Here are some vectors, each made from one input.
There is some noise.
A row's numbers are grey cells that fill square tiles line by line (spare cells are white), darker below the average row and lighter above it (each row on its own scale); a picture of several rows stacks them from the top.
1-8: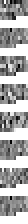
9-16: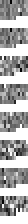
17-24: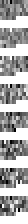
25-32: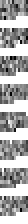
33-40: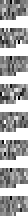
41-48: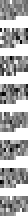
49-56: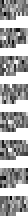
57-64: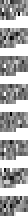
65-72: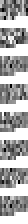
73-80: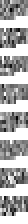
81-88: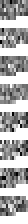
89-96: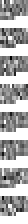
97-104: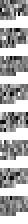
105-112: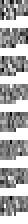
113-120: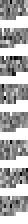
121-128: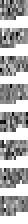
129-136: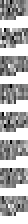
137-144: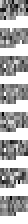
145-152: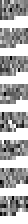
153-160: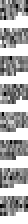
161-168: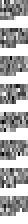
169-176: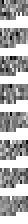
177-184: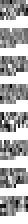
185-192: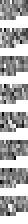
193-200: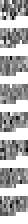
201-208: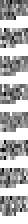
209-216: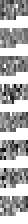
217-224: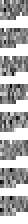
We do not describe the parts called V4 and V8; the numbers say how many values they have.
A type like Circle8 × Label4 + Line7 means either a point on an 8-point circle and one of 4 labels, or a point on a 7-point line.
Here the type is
Bool × Bool × Bool × Bool × (Label7 + Tree9) × V4 × V8.
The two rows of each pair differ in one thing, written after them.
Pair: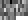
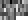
one of the four true/false values
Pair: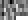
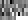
the label
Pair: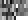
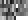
one of the four true/false values
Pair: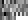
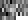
the value of V8
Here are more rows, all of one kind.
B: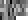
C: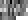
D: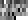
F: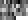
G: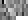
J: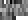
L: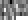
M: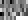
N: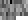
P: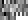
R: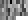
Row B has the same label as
C, D, F and J.
